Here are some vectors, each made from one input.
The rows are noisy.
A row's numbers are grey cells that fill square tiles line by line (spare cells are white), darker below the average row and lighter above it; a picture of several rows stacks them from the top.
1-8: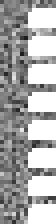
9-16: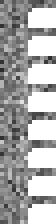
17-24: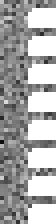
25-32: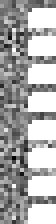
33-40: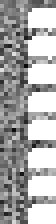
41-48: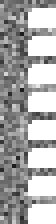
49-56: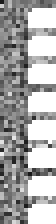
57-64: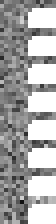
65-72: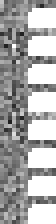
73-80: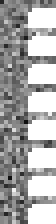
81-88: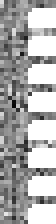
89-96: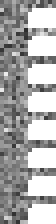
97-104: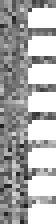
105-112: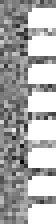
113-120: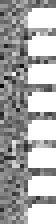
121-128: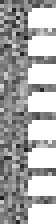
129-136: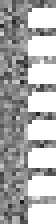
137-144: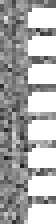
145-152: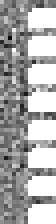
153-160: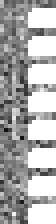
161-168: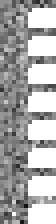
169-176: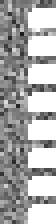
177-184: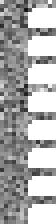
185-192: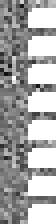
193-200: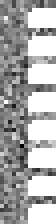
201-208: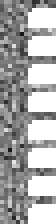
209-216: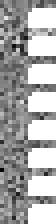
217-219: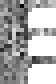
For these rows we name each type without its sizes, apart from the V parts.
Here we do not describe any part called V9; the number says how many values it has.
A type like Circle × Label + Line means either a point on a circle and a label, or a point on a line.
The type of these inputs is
Bool × Bool × Bool + Tree × V9.
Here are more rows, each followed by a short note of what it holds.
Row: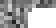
a node of a tree and a value of V9
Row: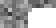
a node of a tree and a value of V9
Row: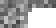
a node of a tree and a value of V9
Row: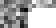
three true/false values
